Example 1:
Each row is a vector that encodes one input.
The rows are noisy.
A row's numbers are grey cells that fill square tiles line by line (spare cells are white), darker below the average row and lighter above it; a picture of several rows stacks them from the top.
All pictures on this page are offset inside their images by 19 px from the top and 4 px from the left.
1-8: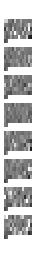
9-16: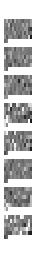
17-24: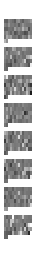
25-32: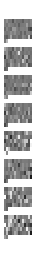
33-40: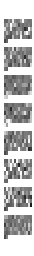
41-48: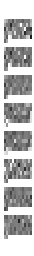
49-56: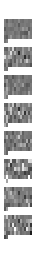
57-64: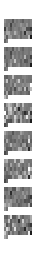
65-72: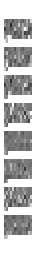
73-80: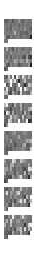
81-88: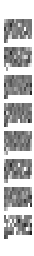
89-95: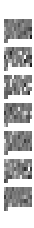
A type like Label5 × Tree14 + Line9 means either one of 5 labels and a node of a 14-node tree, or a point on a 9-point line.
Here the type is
Label11.
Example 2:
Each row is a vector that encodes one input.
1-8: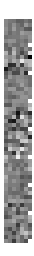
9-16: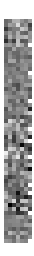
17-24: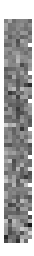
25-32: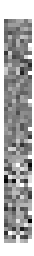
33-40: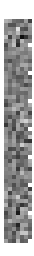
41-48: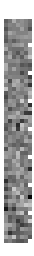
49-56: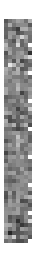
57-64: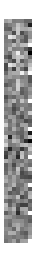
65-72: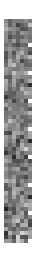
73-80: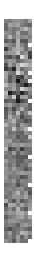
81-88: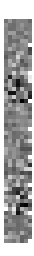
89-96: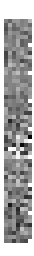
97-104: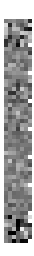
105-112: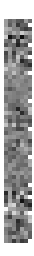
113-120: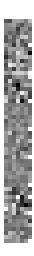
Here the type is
Circle10.
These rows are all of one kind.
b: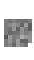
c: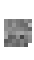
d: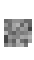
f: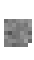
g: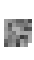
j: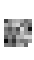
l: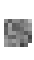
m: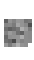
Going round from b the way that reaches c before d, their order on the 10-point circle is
b, g, c, l, m, j, f, d.
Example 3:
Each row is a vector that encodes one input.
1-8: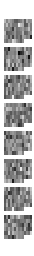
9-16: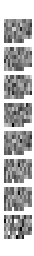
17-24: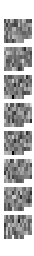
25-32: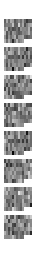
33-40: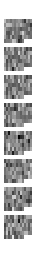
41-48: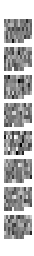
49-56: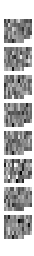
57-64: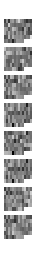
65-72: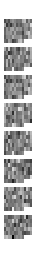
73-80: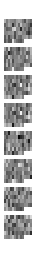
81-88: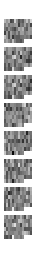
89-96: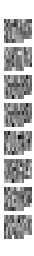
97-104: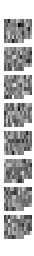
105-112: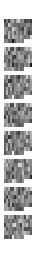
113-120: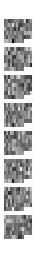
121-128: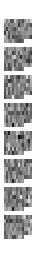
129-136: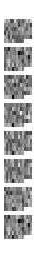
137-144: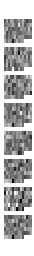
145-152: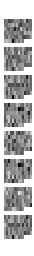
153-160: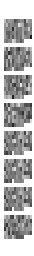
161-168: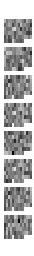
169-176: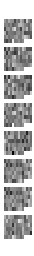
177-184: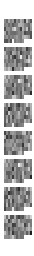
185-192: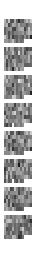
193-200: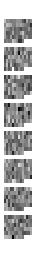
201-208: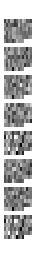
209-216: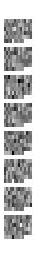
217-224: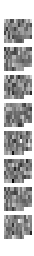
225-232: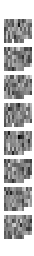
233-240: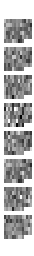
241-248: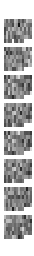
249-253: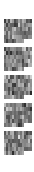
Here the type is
Bool × Bool × Bool × Bool + Unit.
